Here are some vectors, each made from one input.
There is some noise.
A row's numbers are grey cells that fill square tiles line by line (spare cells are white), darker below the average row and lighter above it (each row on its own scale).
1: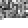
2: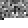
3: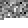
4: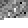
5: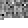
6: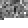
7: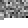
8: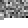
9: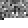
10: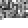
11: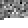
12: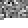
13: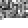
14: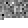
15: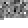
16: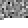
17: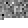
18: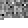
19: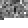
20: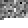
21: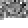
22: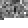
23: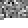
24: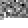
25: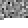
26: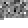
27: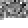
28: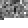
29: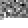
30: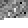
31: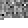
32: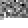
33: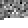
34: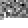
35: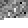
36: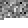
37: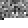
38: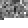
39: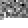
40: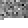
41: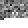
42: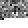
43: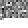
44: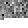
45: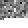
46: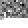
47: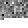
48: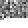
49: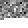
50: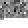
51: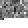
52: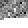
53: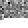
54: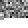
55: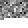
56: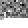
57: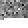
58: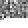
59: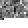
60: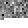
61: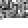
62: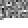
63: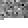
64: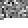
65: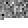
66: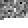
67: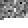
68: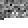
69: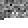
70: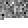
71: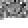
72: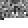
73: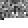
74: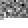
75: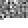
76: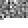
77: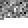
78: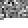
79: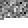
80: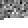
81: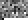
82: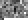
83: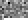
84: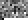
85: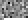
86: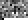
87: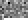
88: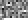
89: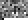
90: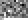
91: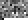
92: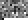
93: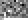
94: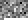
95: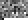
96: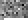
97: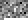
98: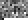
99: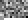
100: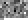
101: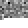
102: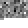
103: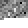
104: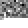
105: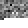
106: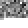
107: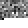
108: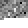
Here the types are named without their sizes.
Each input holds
either a point on a circle, or a point on a line.
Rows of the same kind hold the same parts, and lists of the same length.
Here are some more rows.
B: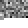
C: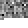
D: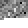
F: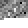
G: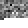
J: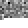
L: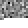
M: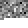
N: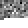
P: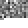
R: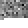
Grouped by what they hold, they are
B, J, L, P
C, D, F, G, M, N, R

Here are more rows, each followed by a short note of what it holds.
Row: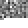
a point on a line
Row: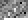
a point on a circle
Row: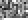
a point on a line
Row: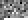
a point on a circle
